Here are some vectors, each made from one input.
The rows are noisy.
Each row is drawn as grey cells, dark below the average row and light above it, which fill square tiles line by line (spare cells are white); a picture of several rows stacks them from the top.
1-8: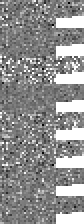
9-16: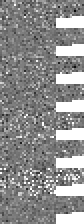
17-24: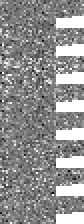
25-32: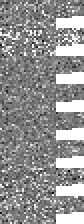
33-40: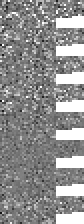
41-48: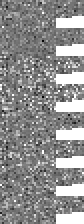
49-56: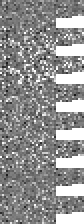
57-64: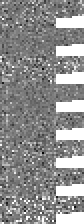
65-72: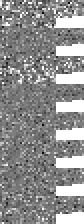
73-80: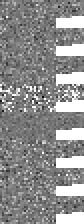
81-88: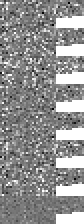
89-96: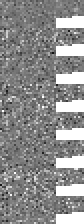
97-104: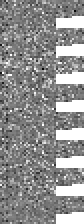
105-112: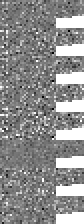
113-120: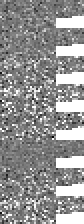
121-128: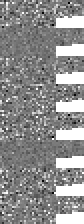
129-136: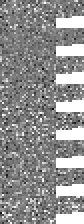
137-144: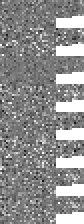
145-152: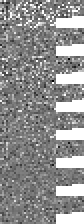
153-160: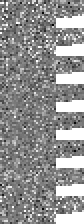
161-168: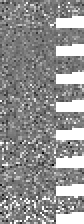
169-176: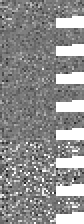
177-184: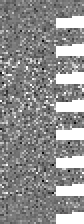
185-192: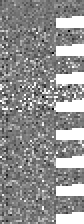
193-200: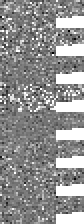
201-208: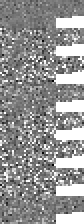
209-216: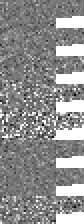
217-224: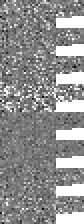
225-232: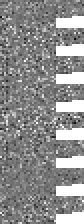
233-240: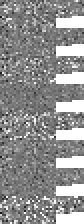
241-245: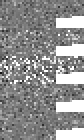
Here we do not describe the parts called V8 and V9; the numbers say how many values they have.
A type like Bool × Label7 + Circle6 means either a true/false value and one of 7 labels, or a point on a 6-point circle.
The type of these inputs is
(Bool × Line5 + V9) × Line5 × V8.
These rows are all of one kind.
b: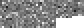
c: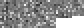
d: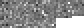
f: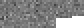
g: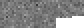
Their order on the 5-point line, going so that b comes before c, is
g, d, b, c, f.
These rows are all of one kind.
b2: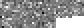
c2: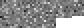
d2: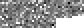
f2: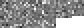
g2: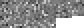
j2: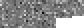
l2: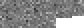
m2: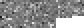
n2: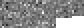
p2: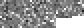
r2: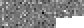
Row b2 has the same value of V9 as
d2, g2, l2 and p2.
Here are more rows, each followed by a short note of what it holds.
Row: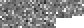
a point on each of two 5-point lines, a true/false value and a value of V8
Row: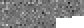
a point on a 5-point line, a value of V8 and a value of V9
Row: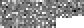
a point on a 5-point line, a value of V8 and a value of V9
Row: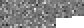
a point on a 5-point line, a value of V8 and a value of V9
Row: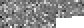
a point on a 5-point line, a value of V8 and a value of V9
